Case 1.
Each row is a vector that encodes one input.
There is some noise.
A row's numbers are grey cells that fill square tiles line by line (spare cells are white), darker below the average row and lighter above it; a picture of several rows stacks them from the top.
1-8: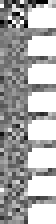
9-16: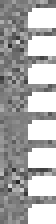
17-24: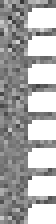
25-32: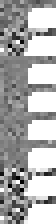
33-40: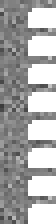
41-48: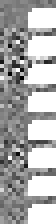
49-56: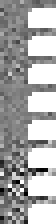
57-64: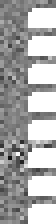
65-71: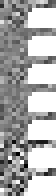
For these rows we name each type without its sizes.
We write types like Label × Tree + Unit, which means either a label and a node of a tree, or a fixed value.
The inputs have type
Line × (Tree + Unit).
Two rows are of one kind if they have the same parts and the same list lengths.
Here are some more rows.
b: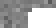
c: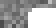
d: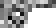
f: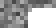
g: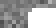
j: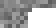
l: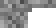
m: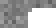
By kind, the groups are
b, d, f, j, l, m
c, g

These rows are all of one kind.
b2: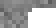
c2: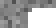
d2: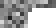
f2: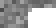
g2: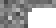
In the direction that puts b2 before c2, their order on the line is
f2, d2, b2, g2, c2.
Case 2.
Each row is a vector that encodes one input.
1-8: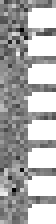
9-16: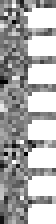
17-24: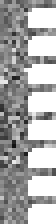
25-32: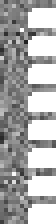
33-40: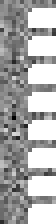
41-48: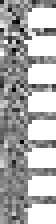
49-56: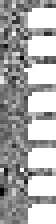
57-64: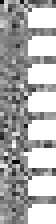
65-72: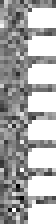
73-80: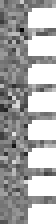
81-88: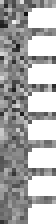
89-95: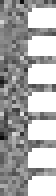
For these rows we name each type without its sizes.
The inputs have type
(Circle + Unit) × Label.
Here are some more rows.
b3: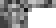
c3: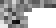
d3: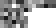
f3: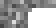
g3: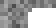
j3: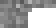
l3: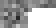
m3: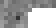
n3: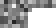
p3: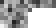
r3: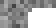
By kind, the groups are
b3, c3, d3, f3, g3, l3, m3, r3
j3, n3, p3

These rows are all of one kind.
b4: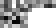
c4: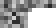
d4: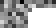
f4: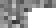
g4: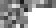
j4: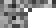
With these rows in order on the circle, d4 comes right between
b4 and f4.
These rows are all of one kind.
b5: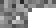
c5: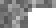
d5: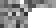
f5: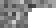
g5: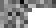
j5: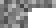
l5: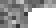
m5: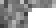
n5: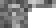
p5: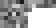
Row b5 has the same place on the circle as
d5 and p5.
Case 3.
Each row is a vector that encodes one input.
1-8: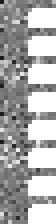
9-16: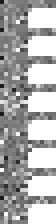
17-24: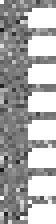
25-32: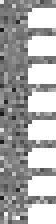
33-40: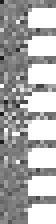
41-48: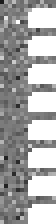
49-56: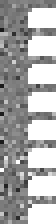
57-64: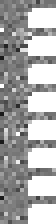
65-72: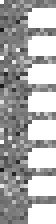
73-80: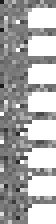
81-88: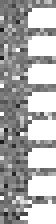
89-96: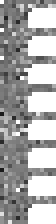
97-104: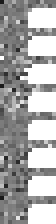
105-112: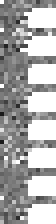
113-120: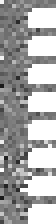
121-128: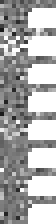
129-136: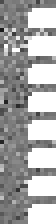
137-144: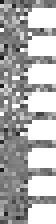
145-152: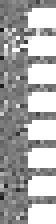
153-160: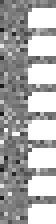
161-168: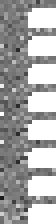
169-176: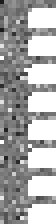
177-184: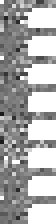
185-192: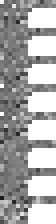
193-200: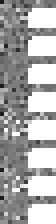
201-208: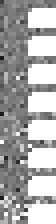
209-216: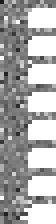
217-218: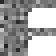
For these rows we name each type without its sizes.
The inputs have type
Bool × Bool × Bool + Line.
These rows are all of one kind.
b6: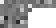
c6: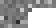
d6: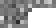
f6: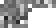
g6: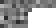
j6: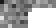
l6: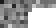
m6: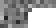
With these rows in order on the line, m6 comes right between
g6 and l6.
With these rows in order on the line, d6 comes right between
c6 and f6.
